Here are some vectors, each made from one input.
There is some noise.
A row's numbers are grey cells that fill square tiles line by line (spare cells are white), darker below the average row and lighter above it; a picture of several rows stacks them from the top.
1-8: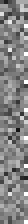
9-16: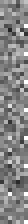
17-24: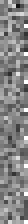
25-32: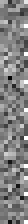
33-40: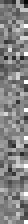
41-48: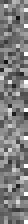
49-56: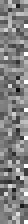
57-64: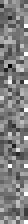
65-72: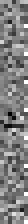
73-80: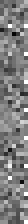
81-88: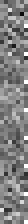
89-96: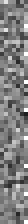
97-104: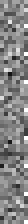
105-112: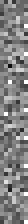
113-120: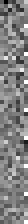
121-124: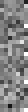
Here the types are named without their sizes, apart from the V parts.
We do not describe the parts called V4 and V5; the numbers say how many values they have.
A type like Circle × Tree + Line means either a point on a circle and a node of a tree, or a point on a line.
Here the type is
(Bool × Bool × Bool + Unit) × Tree × V4 × V5.
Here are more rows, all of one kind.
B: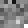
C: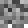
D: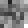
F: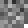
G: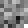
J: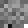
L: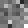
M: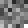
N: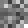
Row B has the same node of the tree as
G, L and N.
